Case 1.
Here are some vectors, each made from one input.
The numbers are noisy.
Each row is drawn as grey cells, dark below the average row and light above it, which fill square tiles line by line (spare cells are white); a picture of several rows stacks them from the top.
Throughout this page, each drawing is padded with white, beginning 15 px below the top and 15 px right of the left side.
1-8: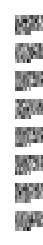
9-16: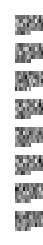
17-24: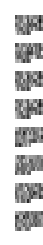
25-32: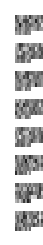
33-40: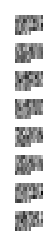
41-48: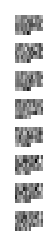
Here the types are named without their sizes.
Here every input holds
four true/false values.
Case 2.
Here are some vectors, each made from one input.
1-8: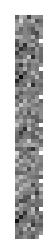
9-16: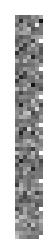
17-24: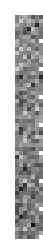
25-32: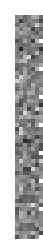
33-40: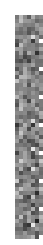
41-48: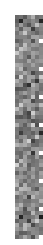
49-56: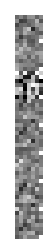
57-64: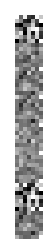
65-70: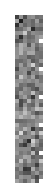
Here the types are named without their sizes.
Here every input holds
either a fixed value, or three true/false values.
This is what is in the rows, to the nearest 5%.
About 5% of them hold a fixed value. The rest hold three true/false values.
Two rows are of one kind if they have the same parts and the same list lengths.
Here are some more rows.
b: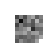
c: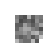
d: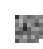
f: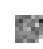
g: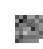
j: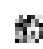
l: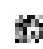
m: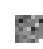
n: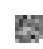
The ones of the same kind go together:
b, c, d, f, g, m, n
j, l

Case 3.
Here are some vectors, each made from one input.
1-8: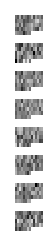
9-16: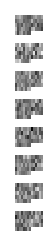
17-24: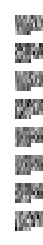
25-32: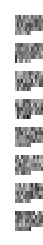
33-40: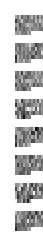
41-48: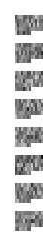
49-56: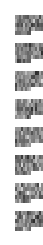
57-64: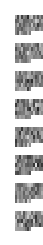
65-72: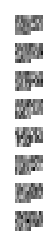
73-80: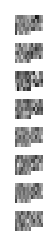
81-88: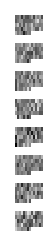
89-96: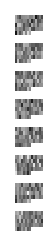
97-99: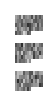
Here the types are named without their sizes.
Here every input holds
four true/false values.
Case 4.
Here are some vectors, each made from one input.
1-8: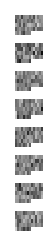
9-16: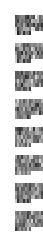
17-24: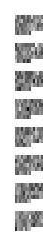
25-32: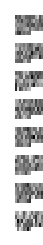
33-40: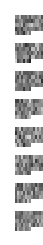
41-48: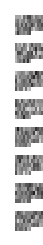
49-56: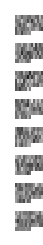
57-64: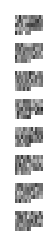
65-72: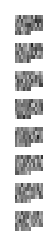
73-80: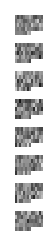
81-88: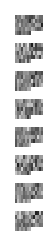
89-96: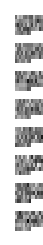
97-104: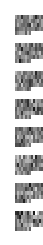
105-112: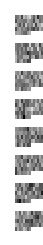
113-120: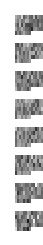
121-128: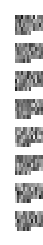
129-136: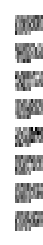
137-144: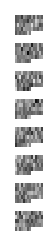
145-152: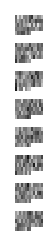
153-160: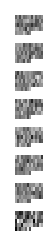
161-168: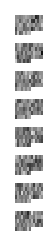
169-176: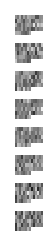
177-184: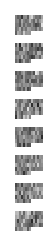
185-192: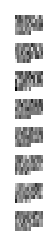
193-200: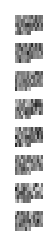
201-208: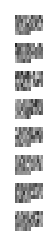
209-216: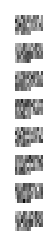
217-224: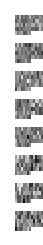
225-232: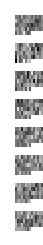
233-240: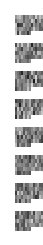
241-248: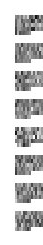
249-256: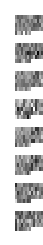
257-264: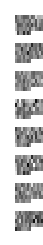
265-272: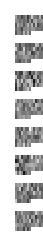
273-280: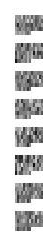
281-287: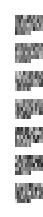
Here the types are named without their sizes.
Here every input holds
four true/false values.
